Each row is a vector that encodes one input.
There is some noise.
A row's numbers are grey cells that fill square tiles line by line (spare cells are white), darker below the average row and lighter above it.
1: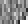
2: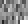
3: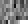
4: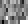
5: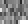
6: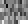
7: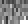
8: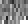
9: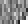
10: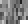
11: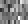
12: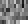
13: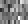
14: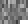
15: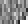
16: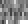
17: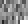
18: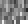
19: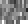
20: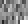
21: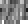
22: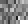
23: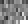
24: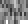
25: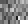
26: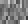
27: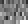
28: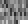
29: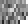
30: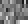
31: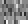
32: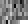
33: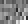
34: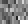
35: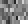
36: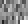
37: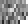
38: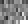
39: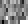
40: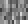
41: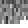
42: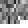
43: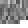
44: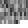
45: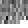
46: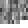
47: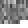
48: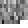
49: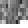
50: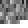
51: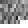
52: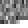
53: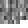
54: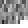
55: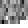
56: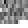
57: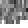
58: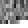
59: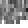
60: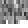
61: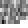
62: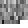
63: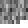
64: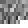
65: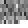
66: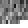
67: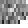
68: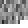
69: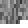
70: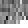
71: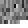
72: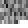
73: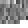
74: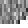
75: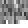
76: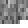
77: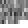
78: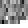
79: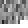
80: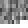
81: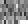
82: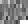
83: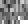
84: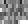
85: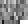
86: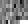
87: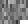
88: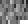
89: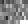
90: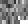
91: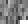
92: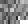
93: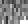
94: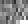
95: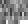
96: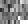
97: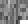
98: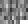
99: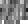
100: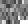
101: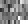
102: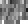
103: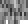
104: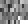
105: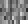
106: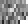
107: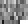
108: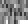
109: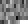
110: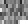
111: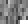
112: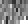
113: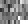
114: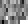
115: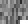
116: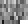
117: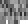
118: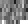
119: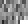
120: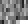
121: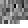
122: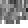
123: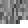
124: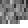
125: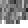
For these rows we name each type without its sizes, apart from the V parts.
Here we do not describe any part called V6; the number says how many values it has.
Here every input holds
a value of V6, together with a list of points on a line.
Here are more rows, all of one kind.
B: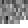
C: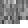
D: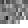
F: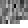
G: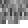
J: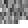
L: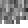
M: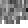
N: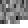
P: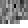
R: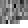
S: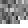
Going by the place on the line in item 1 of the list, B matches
J, L and S.
